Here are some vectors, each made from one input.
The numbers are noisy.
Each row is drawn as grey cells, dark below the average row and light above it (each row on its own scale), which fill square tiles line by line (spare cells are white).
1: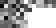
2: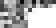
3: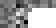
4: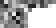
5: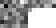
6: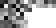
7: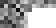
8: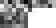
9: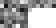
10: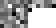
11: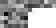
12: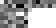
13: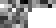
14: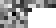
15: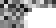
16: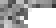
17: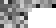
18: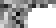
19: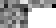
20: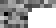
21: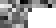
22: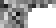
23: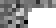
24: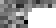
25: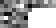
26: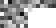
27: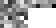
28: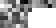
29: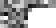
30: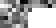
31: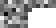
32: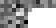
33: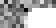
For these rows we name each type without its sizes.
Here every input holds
a label.
